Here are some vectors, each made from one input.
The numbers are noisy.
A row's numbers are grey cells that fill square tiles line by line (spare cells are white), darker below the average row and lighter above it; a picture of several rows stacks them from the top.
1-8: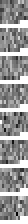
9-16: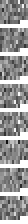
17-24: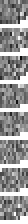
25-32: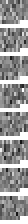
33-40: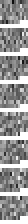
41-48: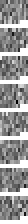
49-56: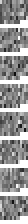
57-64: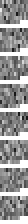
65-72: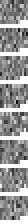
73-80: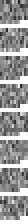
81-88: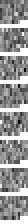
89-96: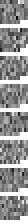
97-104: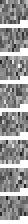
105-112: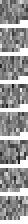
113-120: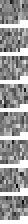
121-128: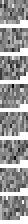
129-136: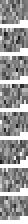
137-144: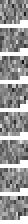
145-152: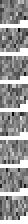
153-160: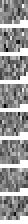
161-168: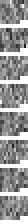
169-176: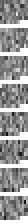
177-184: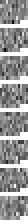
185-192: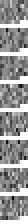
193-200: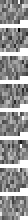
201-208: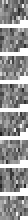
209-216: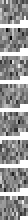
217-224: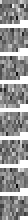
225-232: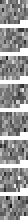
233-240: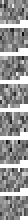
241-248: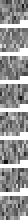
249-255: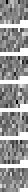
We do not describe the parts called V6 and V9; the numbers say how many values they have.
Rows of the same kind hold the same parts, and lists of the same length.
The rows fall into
2 kinds.
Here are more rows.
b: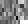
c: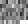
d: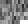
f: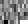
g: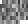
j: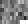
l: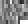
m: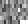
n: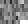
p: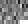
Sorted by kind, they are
b, c, d, g, j, n, p
f, l, m

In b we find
one of 5 labels and a value of V9.
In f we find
a point on a 7-point line, a value of V6 and a value of V9.
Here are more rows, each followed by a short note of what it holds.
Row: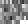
a point on a 7-point line, a value of V6 and a value of V9
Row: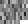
a point on a 7-point line, a value of V6 and a value of V9
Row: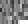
one of 5 labels and a value of V9
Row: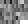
one of 5 labels and a value of V9
